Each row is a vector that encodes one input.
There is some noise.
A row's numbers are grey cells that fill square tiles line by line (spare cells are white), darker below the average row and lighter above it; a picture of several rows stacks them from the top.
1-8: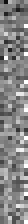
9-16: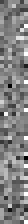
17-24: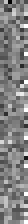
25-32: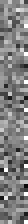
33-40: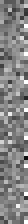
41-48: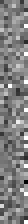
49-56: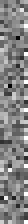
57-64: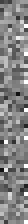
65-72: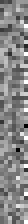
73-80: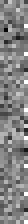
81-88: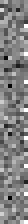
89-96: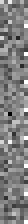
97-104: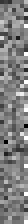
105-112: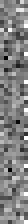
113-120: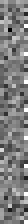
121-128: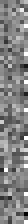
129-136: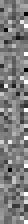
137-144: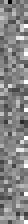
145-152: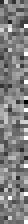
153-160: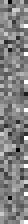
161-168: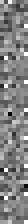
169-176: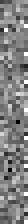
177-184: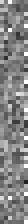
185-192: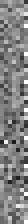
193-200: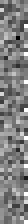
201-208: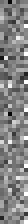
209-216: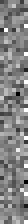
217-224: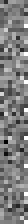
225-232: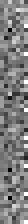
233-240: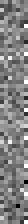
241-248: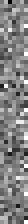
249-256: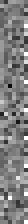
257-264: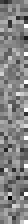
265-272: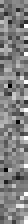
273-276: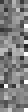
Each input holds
one of 12 labels, together with either a fixed value, or three true/false values.
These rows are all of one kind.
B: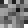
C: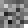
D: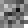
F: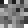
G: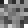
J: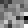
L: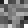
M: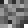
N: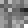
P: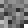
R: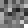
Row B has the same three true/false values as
N and R.
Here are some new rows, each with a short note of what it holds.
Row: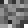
one of 12 labels and three true/false values
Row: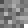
one of 12 labels
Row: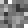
one of 12 labels and three true/false values
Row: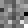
one of 12 labels
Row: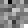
one of 12 labels
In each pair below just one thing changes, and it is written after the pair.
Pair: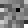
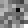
the label
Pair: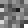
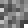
one of the three true/false values
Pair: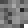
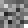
the label
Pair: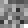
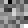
the label
